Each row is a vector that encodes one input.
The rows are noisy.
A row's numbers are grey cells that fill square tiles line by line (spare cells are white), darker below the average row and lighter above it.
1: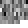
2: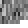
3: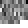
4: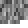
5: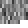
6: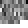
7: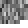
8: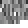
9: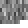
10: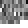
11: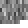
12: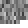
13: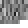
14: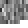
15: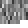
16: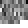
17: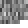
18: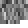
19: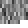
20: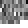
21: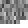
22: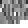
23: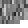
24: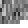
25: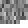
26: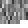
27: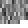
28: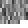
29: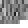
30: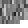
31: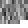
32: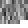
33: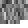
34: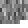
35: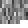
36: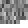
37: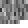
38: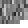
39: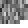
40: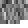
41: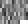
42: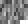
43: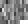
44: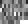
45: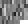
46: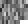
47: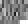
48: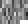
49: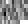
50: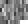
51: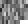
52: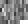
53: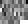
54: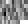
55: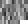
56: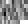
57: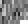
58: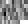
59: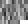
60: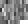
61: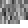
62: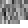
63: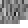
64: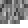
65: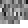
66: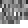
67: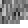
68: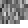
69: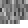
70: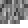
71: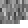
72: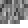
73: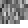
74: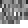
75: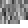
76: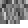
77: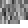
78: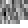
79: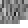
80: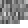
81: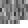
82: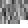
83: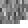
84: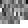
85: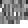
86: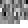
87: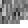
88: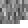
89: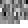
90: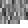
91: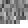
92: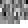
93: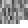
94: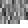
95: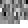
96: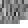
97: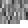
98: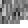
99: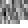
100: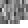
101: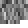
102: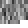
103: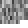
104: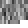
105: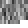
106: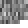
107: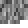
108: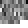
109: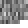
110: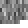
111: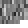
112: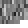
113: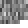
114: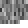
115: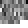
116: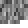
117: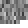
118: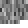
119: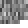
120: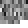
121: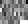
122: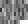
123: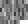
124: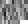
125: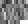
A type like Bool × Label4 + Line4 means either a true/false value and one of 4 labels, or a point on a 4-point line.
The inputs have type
Bool × Line7 + Line11.
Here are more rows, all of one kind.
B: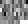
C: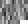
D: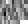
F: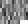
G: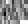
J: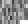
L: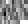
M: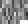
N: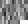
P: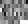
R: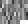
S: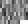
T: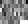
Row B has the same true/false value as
P and T.
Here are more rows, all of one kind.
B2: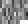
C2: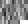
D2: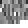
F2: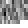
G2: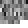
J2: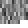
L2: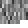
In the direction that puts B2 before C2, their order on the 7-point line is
D2, B2, L2, J2, C2, G2, F2.
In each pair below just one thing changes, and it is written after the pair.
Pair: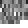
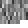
the true/false value
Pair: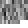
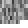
the place on the 7-point line
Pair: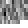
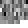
the true/false value
